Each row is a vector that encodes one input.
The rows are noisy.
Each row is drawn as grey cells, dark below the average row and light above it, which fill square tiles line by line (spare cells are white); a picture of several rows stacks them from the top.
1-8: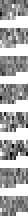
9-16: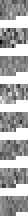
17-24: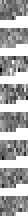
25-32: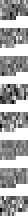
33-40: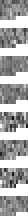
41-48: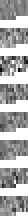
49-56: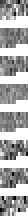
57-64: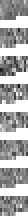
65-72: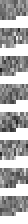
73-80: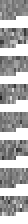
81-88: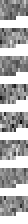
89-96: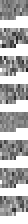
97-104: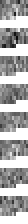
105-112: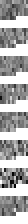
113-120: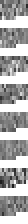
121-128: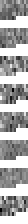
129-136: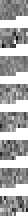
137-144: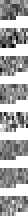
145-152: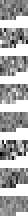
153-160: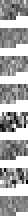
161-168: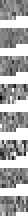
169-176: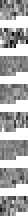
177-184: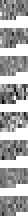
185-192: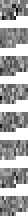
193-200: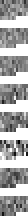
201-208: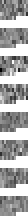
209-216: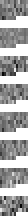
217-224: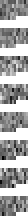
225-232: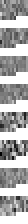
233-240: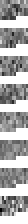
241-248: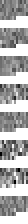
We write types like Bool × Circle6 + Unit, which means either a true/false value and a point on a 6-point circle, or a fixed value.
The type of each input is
Bool × Circle11 + Line6 × Line6 + Unit.
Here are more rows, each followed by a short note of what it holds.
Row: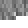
a point on an 11-point circle and a true/false value
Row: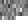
a point on each of two 6-point lines
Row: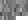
a point on each of two 6-point lines
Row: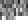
a point on each of two 6-point lines
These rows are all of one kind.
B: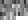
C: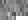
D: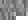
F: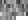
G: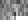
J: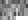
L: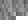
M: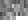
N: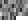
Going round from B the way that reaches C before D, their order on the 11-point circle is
B, M, G, C, F, J, D, L, N.
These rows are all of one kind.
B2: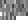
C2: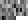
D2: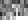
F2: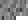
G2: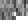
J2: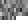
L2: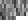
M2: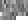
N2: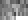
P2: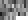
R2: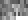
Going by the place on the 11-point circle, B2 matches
J2, N2 and R2.
